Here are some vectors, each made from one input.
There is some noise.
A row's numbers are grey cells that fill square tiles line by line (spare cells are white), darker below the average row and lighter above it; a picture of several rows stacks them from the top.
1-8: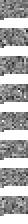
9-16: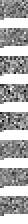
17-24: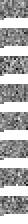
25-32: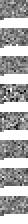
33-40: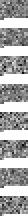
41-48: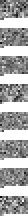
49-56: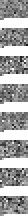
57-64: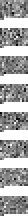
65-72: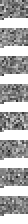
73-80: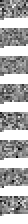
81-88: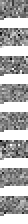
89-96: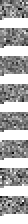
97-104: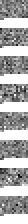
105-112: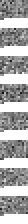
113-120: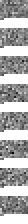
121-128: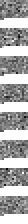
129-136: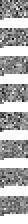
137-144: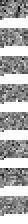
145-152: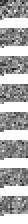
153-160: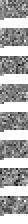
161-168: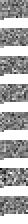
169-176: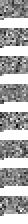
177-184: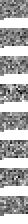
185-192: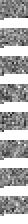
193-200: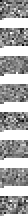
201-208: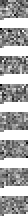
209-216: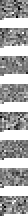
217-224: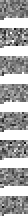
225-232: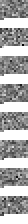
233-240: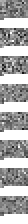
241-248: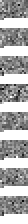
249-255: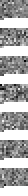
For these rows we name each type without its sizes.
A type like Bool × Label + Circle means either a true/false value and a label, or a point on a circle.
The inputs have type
(Bool × Line + Label) × Label × Label.
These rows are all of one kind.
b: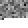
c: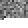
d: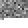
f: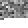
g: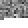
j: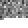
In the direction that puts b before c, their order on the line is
g, f, b, c, j, d.
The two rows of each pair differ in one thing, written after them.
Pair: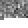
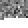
the place on the line
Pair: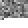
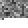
the true/false value
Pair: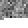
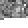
the true/false value
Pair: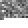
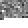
the place on the line
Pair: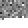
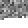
one of the two labels
